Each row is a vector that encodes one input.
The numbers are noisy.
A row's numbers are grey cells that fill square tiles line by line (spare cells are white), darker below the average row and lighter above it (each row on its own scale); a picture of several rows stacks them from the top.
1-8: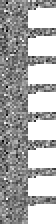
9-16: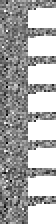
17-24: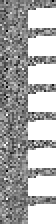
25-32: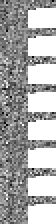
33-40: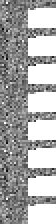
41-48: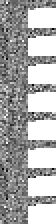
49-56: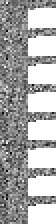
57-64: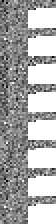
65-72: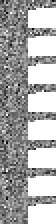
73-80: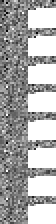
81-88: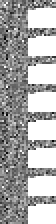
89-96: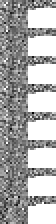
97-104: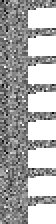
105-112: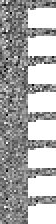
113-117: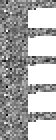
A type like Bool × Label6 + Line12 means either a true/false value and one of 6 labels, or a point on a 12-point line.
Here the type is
Line6 × (Line6 × Line6 + Unit) + Line7.
